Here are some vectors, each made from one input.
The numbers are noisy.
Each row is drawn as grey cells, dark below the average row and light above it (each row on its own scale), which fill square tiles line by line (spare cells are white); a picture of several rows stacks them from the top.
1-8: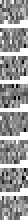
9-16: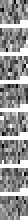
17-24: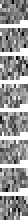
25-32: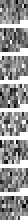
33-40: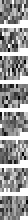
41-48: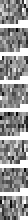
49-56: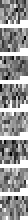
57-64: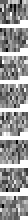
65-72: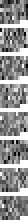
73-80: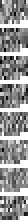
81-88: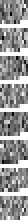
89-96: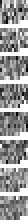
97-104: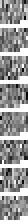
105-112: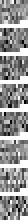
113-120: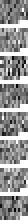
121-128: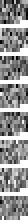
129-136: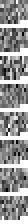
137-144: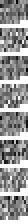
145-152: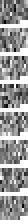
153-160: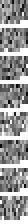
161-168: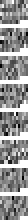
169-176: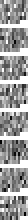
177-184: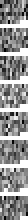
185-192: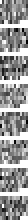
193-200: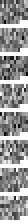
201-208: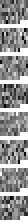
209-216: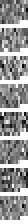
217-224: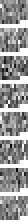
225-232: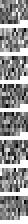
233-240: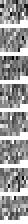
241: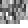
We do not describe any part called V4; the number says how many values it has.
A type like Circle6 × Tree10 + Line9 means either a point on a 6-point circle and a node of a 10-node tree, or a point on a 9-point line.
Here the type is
(Label11 + Line5) × V4.
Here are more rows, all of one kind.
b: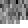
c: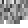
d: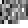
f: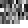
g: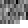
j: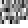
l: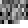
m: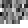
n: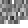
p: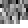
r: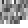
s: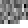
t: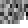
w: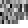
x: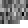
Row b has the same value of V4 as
g, n, p and x.
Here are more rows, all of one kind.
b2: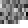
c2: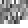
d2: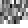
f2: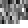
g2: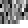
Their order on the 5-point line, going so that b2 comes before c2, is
f2, g2, b2, c2, d2.
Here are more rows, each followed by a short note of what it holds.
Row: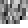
one of 11 labels and a value of V4
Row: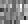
one of 11 labels and a value of V4
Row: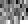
a point on a 5-point line and a value of V4
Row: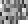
a point on a 5-point line and a value of V4
